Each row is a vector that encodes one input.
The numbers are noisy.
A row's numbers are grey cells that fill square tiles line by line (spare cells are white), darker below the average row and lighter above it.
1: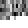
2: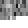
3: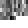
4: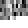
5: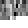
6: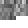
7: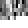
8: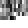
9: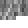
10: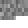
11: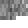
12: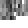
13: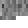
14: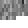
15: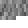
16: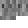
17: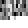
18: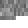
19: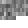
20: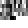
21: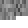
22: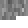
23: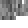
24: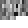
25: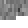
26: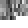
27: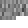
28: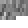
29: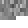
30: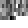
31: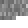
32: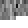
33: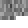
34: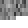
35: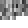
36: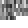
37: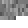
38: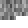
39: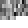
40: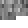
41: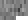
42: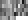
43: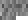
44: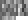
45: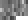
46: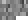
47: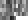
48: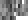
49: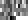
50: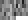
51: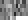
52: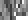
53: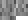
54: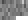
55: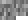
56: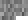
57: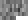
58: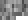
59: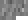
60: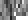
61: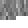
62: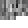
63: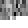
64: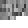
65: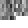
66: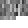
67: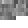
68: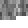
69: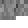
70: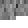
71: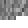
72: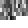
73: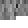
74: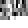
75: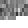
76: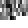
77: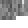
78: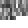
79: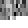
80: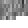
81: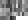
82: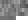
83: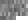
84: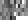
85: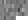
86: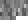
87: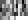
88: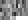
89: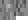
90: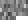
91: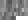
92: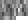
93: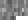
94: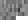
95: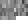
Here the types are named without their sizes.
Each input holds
a label, together with either a point on a circle, or a fixed value.
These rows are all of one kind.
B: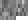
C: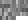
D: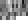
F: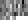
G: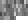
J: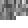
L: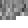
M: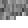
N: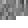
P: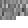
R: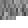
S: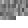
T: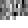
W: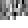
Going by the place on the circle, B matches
F, R and T.
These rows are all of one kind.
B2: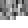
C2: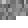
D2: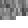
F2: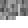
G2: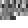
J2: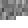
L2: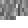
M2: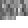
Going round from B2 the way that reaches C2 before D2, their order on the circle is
B2, C2, J2, F2, D2, M2, L2, G2.
